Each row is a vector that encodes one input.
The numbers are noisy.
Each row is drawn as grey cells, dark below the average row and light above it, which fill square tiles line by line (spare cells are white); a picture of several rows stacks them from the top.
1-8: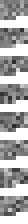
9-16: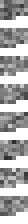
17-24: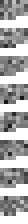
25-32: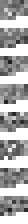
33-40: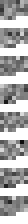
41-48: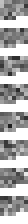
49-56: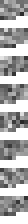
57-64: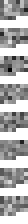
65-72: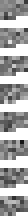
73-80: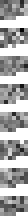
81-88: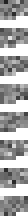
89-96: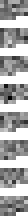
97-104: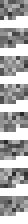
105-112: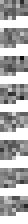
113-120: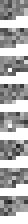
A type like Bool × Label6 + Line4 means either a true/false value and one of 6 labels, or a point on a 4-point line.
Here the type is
(Bool × Bool × Bool + Unit) × (Tree14 + Unit).
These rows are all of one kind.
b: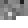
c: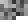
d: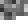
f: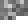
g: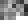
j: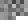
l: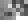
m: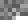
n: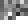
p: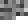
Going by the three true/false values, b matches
c, d, j and p.
